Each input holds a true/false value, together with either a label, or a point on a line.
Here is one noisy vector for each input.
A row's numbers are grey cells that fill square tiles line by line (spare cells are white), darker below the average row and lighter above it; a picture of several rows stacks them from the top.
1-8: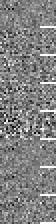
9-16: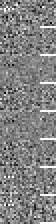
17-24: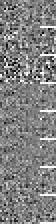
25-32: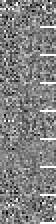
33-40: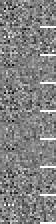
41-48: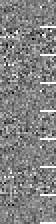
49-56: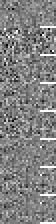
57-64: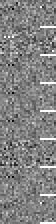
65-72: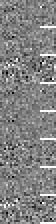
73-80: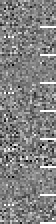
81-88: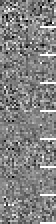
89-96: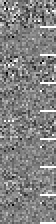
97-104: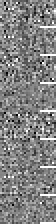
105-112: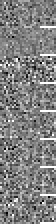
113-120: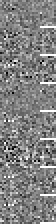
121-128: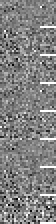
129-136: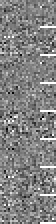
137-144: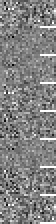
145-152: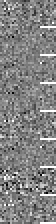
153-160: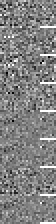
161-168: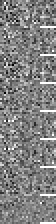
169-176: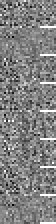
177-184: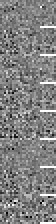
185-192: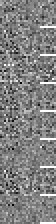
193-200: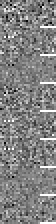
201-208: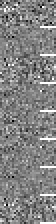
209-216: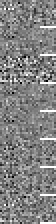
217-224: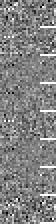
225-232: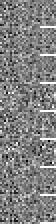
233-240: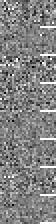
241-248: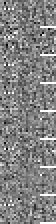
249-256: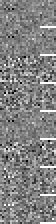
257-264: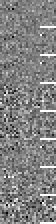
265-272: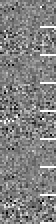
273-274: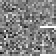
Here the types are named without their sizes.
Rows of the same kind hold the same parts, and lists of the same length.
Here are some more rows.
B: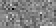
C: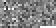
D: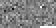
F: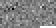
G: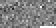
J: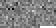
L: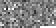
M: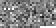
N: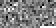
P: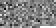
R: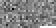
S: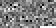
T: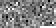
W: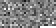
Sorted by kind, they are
B, D, F, G, J, P, R
C, L, M, N, S, T, W

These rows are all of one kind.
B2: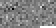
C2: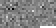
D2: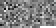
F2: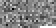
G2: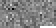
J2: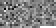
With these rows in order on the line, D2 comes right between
G2 and J2.
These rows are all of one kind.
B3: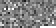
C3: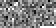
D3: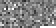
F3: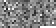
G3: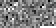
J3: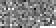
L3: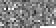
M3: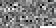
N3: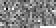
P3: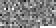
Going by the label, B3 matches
C3, D3, G3 and L3.
